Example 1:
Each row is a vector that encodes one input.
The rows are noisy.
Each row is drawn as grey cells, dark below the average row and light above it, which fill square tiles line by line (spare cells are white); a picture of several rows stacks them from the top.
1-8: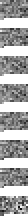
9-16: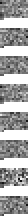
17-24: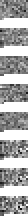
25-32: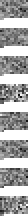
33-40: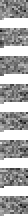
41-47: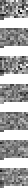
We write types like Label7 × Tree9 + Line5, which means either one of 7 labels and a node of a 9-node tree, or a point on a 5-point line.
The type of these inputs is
Line10.
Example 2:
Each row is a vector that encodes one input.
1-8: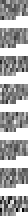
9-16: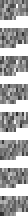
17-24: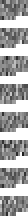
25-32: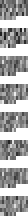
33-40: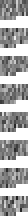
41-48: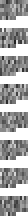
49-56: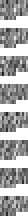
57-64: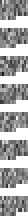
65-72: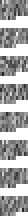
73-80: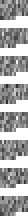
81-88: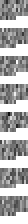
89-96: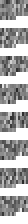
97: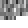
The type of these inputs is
Circle10.
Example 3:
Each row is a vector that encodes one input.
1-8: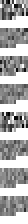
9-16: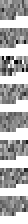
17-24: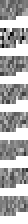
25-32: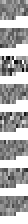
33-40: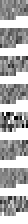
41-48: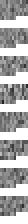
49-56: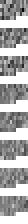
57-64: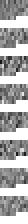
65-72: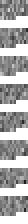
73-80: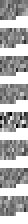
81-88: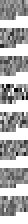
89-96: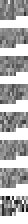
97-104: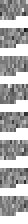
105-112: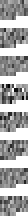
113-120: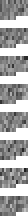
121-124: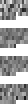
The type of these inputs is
Circle10 + Unit.
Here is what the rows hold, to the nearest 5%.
About 95% of them hold a point on a 10-point circle. The rest hold a fixed value.
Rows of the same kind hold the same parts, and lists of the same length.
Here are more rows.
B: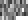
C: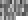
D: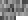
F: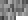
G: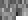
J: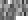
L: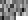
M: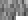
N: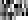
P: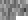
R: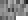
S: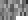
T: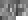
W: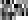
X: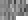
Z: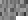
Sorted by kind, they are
B, C, D, F, G, J, L, M, P, R, S, T, X, Z
N, W

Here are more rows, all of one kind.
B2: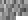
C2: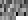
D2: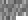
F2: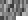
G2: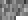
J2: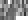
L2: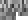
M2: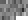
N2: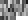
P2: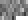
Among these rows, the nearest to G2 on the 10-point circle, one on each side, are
F2 and N2.
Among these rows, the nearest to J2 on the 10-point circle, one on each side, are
C2 and P2.
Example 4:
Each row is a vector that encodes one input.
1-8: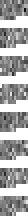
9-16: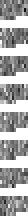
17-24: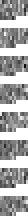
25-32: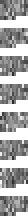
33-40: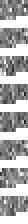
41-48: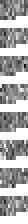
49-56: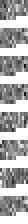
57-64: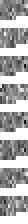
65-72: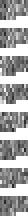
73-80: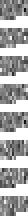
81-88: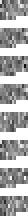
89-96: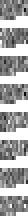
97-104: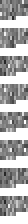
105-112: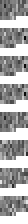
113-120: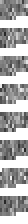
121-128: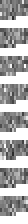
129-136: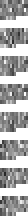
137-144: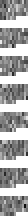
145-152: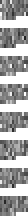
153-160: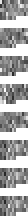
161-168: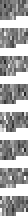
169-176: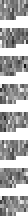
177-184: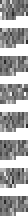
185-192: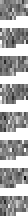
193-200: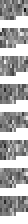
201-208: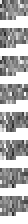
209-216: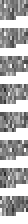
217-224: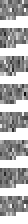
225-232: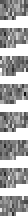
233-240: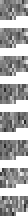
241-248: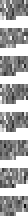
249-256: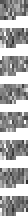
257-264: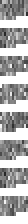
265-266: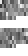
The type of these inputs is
Bool × Bool × Bool × Bool.
